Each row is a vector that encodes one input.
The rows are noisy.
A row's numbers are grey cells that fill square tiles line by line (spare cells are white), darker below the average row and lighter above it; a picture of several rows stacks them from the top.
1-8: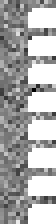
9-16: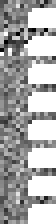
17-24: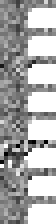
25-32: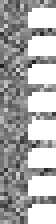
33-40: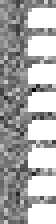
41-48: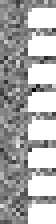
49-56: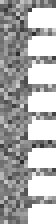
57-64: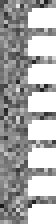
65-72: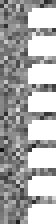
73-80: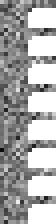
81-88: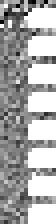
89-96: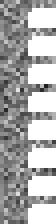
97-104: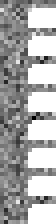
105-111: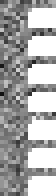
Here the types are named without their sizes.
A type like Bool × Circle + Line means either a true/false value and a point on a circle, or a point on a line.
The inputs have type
Bool × Bool × Bool × Bool + Unit.
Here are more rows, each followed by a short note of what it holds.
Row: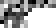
a fixed value
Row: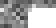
four true/false values
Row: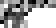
a fixed value
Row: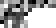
a fixed value
